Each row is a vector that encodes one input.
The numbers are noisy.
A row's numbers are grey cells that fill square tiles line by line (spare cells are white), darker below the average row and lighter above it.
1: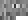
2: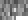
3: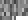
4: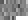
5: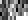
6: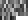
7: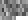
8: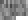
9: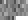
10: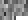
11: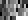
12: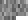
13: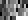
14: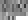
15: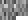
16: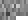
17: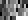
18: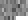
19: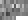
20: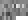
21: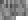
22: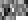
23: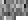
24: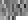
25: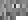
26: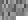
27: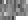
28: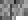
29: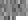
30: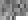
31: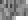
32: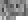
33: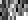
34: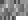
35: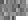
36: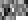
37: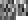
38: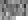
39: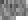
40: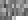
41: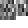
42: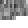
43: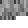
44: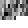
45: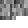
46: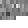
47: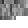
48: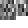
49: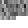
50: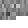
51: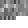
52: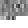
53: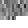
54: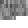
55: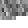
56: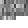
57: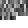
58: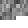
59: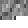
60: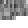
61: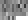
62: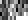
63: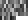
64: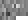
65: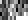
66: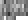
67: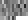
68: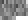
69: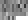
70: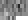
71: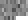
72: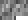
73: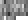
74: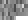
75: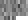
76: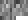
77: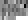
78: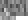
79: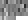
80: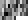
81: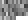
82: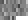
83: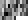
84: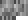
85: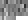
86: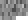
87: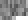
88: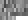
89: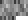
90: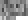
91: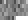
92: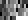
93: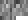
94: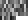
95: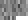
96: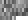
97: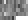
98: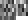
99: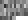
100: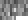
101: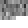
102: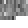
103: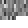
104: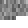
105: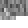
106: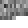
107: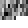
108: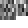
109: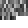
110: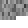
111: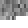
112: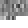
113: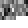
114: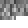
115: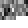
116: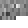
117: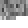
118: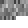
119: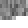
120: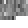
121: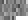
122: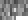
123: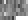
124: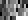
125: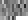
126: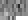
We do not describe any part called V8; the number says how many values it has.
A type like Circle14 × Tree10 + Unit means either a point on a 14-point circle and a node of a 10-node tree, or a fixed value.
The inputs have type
(Label6 + Tree9) × V8 + Line6.
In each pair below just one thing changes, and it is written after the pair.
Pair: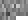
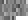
the value of V8
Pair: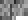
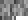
the node of the tree
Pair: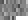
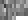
the value of V8
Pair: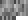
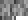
the value of V8
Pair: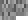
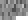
the node of the tree
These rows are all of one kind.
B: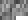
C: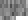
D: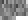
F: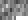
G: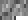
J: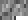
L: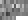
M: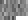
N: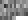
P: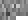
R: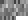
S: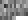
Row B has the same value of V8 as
F, G and J.
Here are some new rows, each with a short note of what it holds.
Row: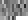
one of 6 labels and a value of V8
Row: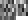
a point on a 6-point line
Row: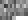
a node of a 9-node tree and a value of V8
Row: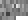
a node of a 9-node tree and a value of V8
